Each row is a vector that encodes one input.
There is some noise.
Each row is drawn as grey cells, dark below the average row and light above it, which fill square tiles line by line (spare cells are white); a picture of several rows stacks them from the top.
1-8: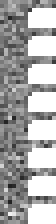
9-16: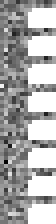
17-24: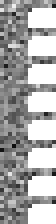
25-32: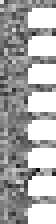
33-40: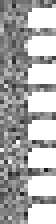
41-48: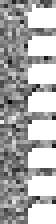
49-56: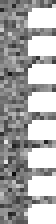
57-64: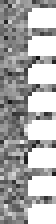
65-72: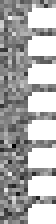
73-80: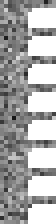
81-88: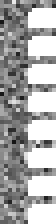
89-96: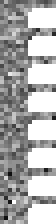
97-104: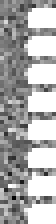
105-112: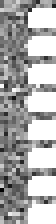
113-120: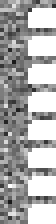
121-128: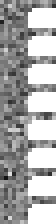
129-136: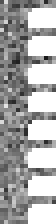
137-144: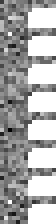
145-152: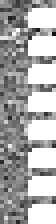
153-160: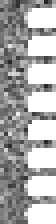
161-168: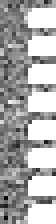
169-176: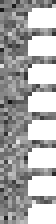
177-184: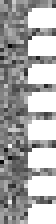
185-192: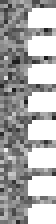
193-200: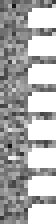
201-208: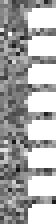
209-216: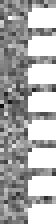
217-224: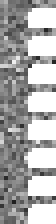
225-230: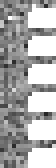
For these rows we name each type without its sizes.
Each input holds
a point on a circle.
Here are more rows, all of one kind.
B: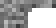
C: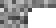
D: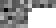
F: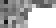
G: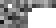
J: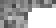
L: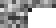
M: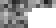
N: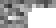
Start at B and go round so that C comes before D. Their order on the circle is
B, G, L, C, D, F, J, N, M.
